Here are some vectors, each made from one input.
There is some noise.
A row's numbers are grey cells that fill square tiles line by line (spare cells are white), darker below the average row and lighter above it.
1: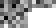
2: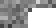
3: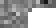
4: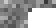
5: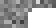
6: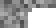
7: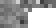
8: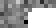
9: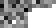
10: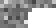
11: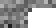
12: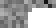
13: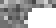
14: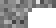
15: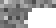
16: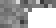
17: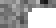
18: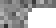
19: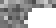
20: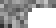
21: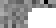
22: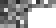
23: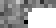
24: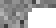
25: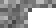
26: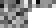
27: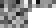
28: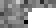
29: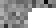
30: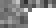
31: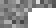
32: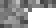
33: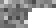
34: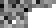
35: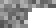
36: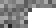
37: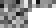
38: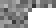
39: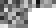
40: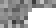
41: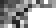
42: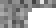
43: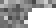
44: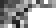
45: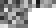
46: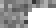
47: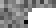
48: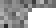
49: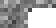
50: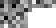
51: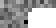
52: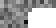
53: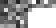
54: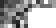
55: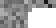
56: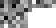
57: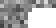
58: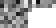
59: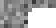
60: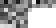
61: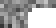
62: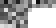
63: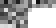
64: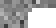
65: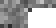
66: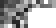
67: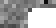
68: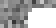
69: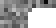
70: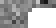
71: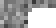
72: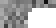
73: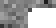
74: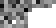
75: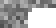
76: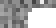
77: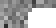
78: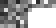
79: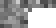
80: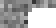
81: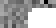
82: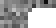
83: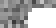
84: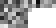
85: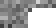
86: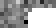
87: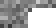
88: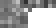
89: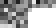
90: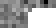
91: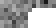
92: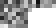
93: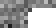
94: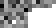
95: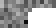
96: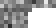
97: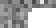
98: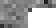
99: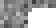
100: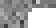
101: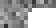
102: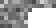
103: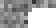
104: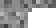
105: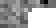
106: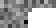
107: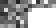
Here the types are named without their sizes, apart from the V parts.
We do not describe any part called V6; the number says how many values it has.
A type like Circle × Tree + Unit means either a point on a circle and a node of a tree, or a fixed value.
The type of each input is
(Bool × Bool × Bool + Unit) × V6 + Line.
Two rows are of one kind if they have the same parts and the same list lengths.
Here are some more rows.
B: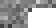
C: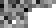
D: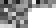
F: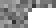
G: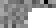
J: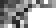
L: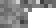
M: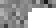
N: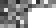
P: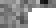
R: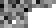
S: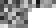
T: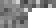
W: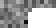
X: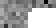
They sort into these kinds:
B, F, G, L, M, P, T, X
C, D, J, N, R, S
W

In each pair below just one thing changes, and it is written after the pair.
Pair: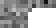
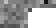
the value of V6
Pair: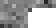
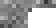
one of the three true/false values
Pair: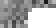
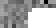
one of the three true/false values
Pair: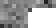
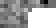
the value of V6
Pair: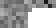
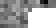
the value of V6
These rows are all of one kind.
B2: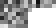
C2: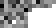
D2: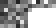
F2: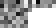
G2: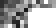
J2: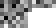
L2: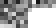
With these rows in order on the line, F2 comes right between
B2 and J2.
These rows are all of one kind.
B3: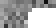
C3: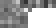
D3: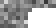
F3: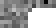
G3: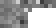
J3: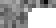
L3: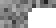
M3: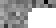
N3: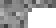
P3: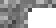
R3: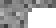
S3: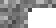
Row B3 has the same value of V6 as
M3, N3 and R3.
